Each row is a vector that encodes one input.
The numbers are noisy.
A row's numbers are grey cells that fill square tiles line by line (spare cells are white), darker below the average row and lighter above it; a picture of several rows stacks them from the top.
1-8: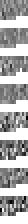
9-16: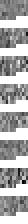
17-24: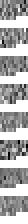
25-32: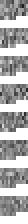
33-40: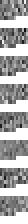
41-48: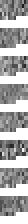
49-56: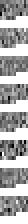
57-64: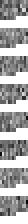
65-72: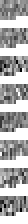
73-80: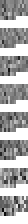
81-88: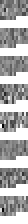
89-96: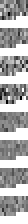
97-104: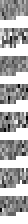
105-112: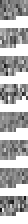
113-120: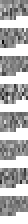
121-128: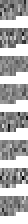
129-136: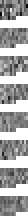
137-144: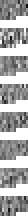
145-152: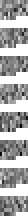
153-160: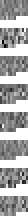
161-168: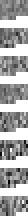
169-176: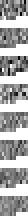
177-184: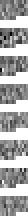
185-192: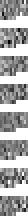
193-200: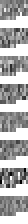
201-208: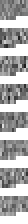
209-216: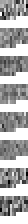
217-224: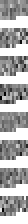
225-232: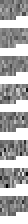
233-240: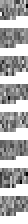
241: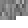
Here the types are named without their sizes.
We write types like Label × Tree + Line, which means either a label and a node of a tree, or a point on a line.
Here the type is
(Bool × (Line + Tree) + Label) × Line.
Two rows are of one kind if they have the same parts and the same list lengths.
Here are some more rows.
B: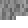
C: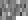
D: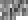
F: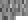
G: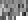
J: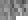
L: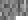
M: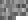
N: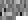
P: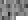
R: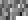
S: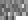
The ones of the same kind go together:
B, C, G, M, N
D, F, J, L, S
P, R

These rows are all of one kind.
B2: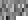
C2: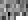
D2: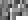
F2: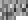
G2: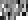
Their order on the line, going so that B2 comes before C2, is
B2, F2, G2, C2, D2.
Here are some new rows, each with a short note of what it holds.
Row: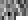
a label and a point on a line
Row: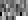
a point on each of two lines and a true/false value
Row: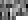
a label and a point on a line
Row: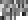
a point on each of two lines and a true/false value
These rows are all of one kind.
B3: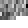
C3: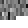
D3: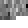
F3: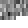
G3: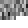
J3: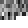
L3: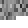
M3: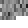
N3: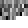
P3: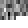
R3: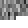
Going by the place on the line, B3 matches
D3, L3, M3 and N3.
